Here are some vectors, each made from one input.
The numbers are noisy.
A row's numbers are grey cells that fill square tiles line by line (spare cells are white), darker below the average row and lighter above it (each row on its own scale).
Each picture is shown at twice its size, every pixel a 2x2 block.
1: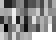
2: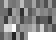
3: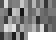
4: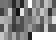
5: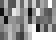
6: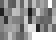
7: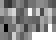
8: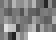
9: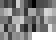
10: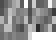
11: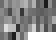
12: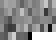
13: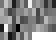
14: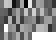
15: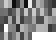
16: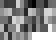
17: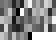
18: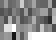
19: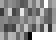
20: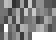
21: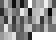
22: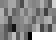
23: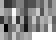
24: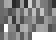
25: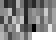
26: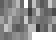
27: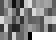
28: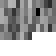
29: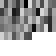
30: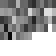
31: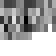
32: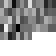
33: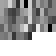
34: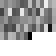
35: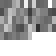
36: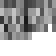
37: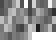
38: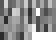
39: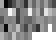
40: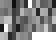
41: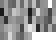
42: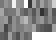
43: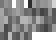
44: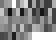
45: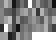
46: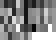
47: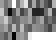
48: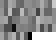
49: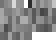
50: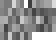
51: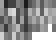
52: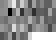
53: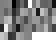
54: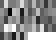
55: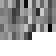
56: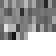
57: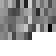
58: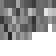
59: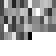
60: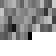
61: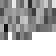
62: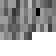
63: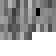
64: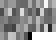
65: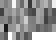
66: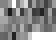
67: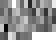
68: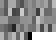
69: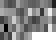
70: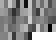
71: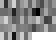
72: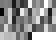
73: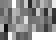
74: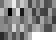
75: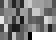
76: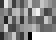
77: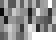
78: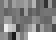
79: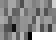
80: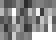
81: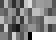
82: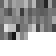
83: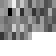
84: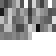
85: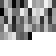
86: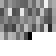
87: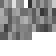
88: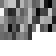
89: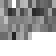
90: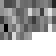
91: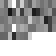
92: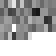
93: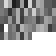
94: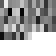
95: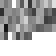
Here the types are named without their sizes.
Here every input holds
either a point on a circle, or four true/false values.
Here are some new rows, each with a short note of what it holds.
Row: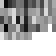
a point on a circle
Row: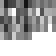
a point on a circle
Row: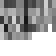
a point on a circle
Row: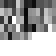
a point on a circle
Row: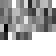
four true/false values
